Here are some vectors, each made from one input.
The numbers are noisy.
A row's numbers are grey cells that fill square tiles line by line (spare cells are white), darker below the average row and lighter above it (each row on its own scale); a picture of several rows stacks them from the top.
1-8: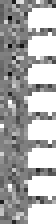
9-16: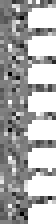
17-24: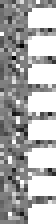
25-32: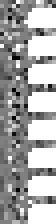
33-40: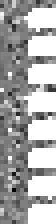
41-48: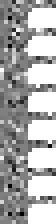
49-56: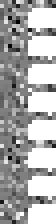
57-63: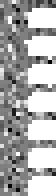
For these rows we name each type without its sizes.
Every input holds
either a label, or three true/false values.
